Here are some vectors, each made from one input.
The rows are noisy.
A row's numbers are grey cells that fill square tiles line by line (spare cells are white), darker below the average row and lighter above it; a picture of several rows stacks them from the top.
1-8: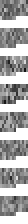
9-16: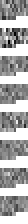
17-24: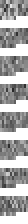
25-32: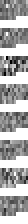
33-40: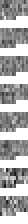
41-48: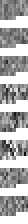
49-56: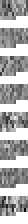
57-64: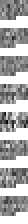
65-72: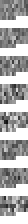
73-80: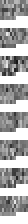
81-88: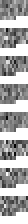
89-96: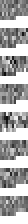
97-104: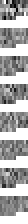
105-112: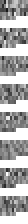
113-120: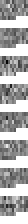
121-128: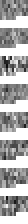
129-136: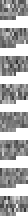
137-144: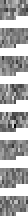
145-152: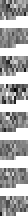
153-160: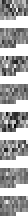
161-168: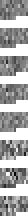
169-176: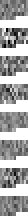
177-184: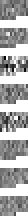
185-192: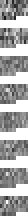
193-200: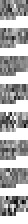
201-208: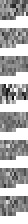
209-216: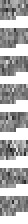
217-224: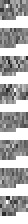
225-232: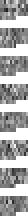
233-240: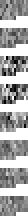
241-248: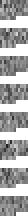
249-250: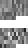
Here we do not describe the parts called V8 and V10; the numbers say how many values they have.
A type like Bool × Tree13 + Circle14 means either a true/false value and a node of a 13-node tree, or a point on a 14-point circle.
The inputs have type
Bool × V8 + (Label11 + Line5) × V10.
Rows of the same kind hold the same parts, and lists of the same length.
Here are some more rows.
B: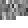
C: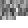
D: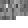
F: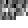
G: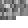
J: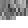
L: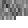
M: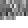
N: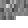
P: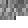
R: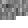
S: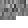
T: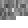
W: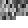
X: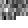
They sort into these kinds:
B, J, M, R, T, W
C, F, L, P, X
D, G, N, S

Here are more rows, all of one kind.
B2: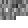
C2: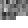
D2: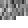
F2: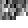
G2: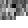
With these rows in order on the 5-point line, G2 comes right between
B2 and F2.
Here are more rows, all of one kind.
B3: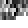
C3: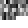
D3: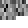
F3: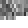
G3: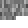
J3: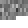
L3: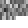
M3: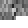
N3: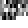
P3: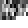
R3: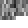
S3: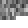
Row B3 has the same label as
G3, L3 and M3.
